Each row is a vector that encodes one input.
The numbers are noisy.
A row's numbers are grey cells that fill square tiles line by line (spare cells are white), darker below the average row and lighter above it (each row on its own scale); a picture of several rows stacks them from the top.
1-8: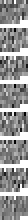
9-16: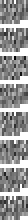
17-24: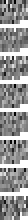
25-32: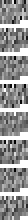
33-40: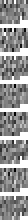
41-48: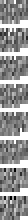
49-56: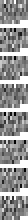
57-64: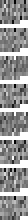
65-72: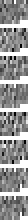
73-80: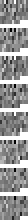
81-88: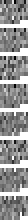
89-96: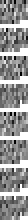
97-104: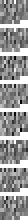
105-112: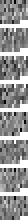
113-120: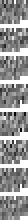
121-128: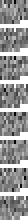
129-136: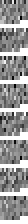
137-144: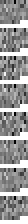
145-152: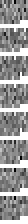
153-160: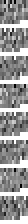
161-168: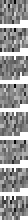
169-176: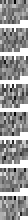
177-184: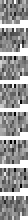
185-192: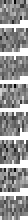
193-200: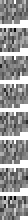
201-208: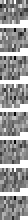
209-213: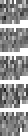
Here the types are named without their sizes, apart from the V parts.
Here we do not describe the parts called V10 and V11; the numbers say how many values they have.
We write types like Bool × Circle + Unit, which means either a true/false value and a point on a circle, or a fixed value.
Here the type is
Bool × (Line + V10) × V11.
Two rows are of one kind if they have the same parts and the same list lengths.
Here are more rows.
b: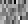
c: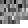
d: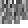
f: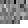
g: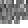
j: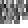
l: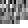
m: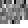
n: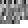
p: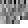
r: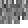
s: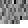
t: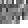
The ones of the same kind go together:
b, d, f, m, n, p, s
c, g, j, l, r, t

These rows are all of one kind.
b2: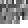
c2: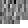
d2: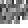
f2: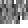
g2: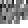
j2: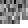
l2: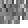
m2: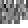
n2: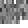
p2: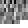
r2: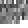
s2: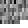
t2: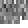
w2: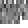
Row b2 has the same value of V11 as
c2, d2 and g2.
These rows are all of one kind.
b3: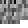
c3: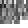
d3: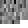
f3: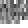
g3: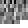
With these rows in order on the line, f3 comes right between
b3 and d3.
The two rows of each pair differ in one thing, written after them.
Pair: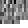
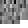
the value of V11
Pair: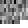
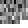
the value of V11
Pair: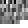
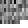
the value of V11
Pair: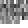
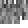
the value of V11
